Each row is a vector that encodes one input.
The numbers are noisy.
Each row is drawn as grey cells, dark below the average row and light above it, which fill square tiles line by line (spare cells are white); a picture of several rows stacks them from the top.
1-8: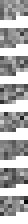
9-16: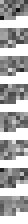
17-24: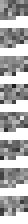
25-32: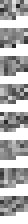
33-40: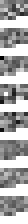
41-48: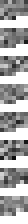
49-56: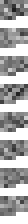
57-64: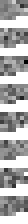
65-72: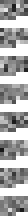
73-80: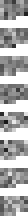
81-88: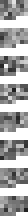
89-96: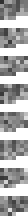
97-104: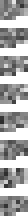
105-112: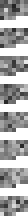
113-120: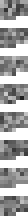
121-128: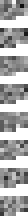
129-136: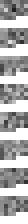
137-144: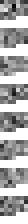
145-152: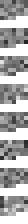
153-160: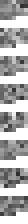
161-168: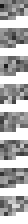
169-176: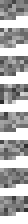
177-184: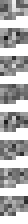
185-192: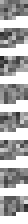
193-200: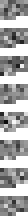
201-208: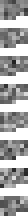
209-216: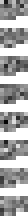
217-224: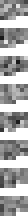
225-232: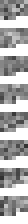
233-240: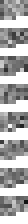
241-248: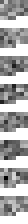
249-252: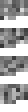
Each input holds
one of 10 labels.
